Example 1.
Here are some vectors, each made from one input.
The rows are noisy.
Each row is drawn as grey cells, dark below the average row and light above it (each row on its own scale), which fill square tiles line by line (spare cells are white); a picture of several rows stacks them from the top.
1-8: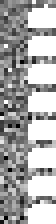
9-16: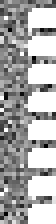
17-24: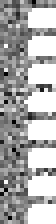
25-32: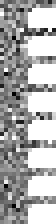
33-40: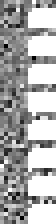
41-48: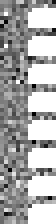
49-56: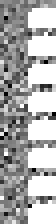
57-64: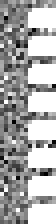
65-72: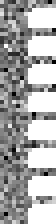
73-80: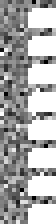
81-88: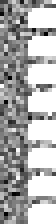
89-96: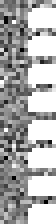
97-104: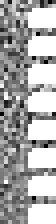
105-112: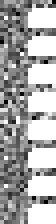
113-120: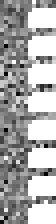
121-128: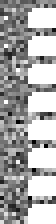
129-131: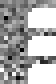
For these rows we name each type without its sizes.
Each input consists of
a point on a line, together with either a point on a circle, or a fixed value.
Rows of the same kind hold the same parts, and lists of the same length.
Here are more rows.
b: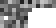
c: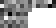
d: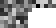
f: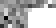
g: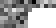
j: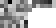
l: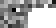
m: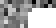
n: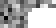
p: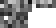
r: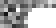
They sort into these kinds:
b, c, d, f, g, l, n, p, r
j, m

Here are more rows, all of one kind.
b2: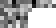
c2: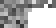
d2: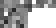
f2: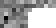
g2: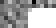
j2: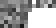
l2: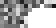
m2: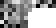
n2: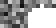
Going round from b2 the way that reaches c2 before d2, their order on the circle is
b2, g2, f2, c2, d2, j2, m2, n2, l2.
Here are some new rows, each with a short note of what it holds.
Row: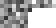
a point on a line
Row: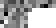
a point on a line
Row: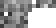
a point on a circle and a point on a line
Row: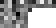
a point on a circle and a point on a line
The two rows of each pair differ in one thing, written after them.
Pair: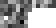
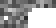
the place on the line
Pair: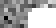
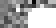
the place on the line
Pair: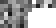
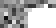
the place on the circle
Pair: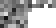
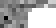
the place on the circle
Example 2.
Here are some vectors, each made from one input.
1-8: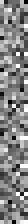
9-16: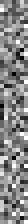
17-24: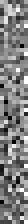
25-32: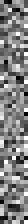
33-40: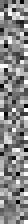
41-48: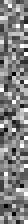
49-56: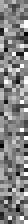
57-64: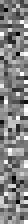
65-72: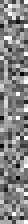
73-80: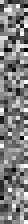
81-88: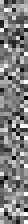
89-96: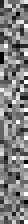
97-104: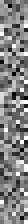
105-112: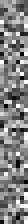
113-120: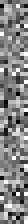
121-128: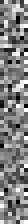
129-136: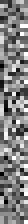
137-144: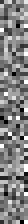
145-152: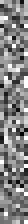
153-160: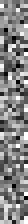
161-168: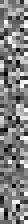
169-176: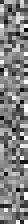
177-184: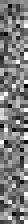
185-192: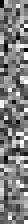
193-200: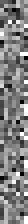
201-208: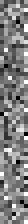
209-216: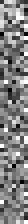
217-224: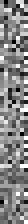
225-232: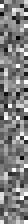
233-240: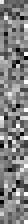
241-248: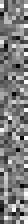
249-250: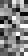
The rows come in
3 kinds.
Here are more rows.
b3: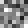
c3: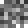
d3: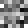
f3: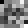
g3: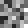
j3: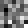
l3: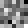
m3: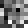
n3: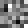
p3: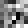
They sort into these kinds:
b3, c3, f3, g3, l3, p3
d3
j3, m3, n3

